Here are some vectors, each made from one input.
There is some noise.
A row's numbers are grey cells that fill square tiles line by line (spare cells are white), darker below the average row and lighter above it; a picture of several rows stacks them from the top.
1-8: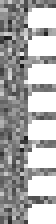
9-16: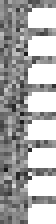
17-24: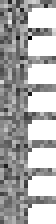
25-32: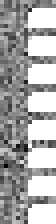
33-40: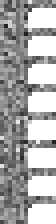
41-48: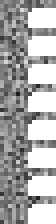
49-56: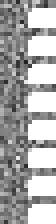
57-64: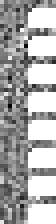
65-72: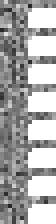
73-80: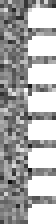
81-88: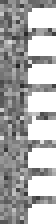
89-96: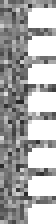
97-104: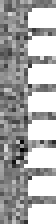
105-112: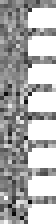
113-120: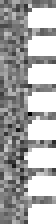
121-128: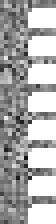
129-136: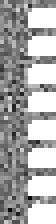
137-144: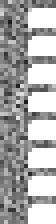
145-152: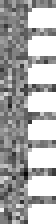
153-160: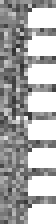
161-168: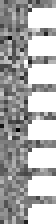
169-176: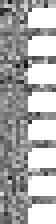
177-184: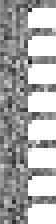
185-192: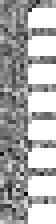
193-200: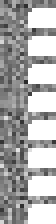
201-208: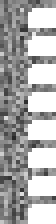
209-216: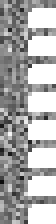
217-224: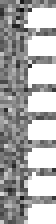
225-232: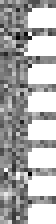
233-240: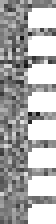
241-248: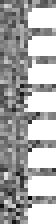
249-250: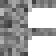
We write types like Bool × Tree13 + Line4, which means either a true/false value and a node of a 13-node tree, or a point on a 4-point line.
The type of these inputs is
(Bool × Bool × Bool × Bool + Unit) × Line5 + List3(Line6).
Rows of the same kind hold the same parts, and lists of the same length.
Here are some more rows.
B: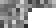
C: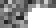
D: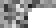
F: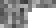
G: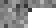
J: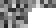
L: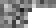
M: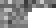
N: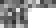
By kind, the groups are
B, D
C, J
F
G, M
L
N

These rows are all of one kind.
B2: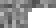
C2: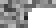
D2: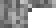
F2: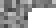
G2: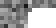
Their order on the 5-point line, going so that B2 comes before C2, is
G2, B2, D2, F2, C2.
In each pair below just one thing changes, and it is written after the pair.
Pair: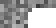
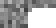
the place on the 5-point line
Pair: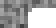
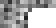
the place on the 5-point line
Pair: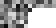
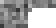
the place on the 5-point line
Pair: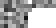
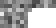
the place on the 5-point line
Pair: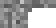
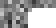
the place on the 5-point line
